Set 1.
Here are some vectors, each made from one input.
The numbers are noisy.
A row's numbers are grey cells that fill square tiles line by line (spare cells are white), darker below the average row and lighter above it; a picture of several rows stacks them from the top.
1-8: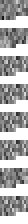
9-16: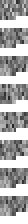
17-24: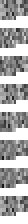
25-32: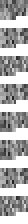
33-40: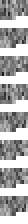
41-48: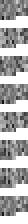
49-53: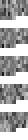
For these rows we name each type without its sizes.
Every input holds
a point on a circle.
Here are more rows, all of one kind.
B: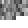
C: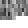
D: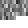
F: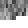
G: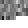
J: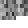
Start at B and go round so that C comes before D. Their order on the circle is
B, F, J, G, C, D.
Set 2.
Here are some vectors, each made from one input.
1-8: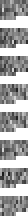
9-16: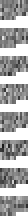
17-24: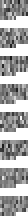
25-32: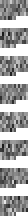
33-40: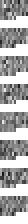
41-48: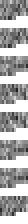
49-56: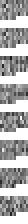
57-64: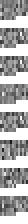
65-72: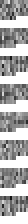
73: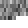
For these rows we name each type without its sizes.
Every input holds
a node of a tree.
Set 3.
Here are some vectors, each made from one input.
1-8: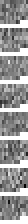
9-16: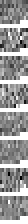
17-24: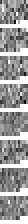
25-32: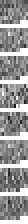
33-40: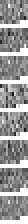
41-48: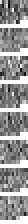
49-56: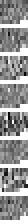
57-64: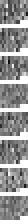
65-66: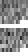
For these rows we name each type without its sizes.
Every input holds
a point on a line.
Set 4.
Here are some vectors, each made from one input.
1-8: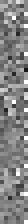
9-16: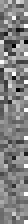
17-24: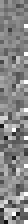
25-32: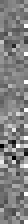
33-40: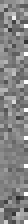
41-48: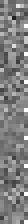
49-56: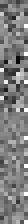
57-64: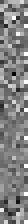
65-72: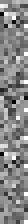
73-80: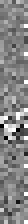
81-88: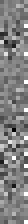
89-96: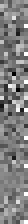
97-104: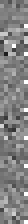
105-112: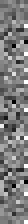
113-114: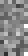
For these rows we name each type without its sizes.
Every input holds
a point on a line.
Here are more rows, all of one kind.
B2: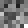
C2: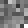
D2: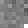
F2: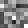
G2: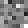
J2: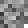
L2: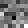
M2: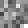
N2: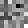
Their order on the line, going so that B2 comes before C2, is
N2, D2, M2, G2, F2, B2, C2, J2, L2.
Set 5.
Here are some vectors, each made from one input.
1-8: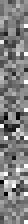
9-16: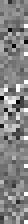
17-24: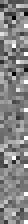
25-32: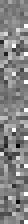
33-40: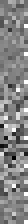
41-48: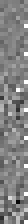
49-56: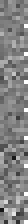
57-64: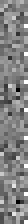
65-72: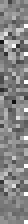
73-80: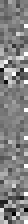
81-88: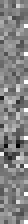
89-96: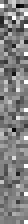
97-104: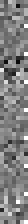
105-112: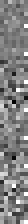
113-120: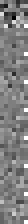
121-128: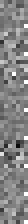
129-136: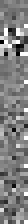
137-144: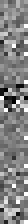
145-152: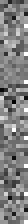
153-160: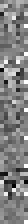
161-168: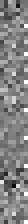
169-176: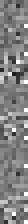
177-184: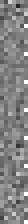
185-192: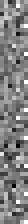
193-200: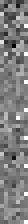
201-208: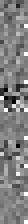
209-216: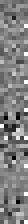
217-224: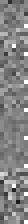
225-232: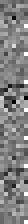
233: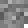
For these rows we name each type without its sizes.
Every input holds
a point on a line.
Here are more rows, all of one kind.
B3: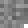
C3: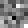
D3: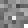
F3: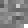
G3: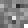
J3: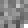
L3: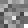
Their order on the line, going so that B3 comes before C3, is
F3, B3, L3, C3, J3, D3, G3.
